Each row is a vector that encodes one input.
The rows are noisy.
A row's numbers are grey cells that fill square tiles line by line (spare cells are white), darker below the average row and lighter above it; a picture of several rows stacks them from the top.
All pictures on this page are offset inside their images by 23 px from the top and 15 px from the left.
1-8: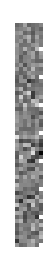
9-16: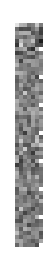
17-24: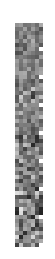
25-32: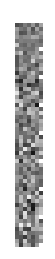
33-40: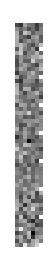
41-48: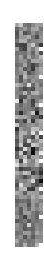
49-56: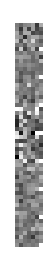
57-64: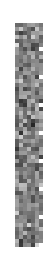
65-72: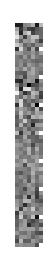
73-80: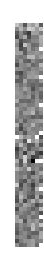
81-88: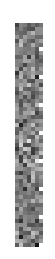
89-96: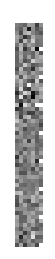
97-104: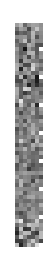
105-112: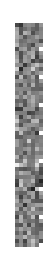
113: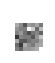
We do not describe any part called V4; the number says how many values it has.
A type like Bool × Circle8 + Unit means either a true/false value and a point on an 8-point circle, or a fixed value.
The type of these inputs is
List2(Bool × V4).
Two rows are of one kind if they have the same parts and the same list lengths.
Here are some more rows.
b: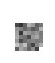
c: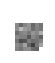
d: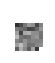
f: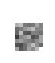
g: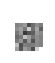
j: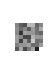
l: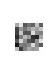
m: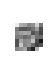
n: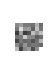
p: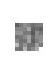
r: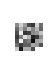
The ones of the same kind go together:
b, c, d, g, n, p, r
f, j, l
m

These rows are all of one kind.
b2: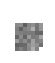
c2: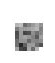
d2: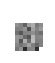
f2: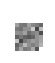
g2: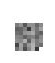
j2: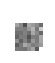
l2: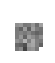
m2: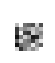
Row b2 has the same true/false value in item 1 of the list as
c2 and l2.
